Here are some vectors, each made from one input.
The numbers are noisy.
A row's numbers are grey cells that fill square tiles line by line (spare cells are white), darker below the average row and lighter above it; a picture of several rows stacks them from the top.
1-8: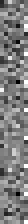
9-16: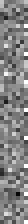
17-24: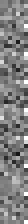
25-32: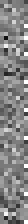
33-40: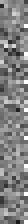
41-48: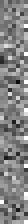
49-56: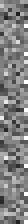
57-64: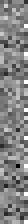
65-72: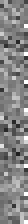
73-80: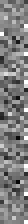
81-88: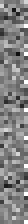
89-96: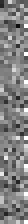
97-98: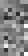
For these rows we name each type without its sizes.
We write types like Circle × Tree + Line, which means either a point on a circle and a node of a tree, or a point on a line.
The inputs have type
List(Line) × (Tree + Unit).
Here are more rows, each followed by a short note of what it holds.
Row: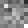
a node of a tree, together with a list of one item
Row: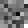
the empty list
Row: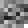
a list of one item
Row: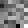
a node of a tree, together with the empty list
